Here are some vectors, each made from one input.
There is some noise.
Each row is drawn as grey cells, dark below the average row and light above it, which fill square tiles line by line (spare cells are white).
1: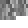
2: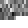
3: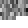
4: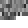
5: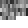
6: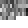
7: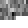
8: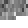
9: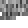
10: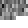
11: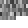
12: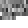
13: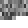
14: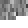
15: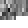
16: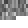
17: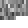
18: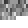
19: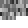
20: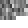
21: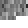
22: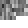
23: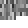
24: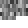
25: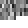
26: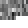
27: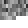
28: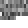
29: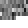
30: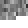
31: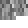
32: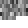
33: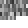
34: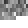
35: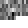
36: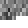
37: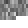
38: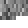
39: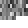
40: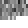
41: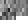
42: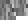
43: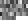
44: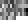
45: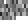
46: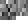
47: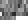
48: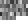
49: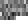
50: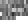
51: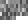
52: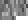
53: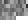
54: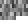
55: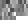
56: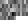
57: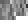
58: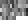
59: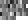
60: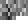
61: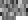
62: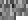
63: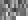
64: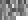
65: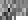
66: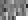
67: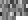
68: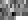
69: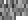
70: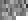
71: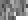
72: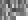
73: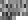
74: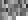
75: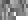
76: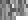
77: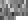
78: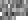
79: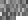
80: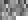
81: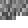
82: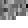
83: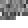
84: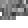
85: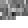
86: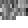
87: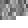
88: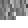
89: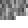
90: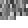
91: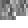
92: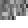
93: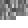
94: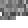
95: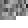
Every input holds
either a point on a 10-point circle, or a point on a 5-point line, or a point on a 10-point line.
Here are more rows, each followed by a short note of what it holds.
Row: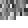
a point on a 5-point line
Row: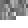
a point on a 10-point circle
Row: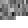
a point on a 10-point line
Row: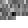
a point on a 10-point line
